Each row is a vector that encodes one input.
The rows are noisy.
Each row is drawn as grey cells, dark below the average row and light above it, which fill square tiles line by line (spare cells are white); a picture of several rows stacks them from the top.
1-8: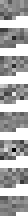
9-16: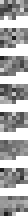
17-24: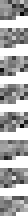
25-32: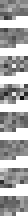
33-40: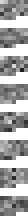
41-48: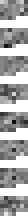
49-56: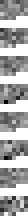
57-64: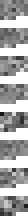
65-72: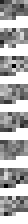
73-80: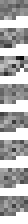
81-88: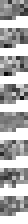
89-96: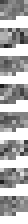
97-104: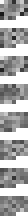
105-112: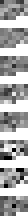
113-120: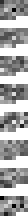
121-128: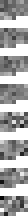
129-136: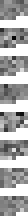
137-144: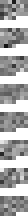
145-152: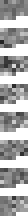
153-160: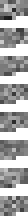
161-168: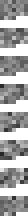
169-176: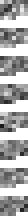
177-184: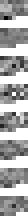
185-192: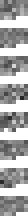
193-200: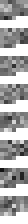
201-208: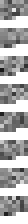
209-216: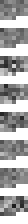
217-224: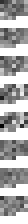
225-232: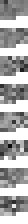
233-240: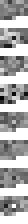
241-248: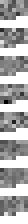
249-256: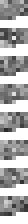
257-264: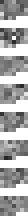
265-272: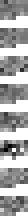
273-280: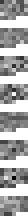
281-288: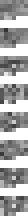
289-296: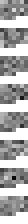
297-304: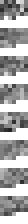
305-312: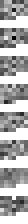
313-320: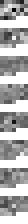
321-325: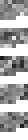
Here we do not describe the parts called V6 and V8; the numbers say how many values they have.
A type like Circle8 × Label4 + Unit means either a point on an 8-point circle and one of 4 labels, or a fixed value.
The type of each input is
List2(Line7) + (Tree9 + V8) × V6.
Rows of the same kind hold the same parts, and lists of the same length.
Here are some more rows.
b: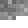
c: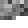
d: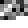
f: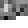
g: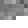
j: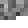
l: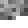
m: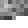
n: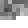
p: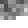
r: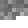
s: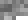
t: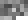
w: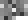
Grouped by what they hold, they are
b, d, p, t
c, l, m
f, j
g, n, r, s
w

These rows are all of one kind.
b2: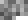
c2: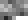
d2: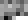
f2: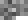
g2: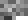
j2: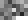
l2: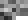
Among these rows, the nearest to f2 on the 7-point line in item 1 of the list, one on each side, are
g2 and l2.
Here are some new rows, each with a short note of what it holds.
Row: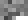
a list of two items
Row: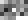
a list of one item
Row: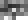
a value of V6 and a value of V8
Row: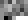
a list of two items
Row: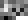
the empty list
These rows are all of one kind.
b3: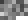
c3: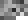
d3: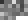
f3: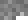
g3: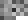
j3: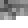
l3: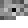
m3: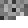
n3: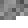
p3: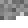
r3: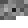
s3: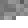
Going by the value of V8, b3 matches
d3, g3, l3 and s3.
